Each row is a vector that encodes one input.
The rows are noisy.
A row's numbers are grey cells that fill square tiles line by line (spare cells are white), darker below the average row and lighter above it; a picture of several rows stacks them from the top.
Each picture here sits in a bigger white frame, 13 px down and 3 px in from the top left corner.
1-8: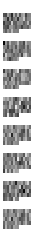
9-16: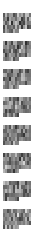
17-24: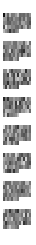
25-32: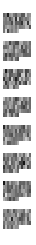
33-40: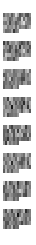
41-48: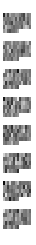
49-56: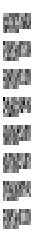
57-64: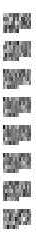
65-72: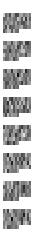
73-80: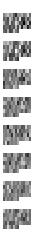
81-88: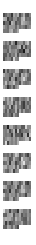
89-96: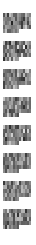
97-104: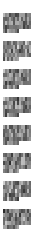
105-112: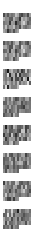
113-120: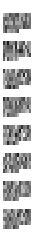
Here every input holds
a point on a 14-point circle.
